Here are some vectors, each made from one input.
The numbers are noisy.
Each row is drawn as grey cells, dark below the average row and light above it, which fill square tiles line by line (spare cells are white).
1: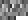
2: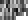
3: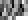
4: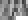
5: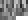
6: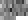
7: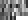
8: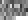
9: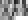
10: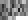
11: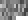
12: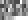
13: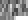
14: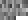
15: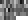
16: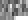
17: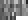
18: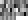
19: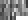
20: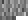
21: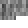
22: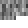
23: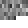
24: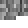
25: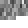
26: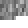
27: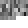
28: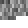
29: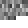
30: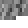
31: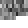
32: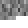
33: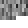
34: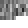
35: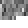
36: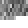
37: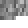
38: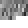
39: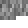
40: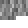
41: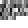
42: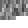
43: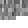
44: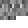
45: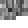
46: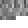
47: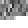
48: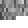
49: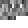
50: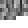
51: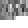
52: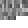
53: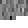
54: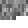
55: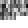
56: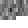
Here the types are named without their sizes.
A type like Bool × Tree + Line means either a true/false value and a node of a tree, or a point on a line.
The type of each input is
Circle + Line.
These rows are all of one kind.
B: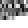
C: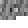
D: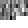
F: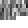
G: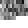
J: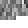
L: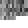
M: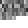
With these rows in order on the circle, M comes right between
B and D.
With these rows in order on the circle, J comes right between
F and L.
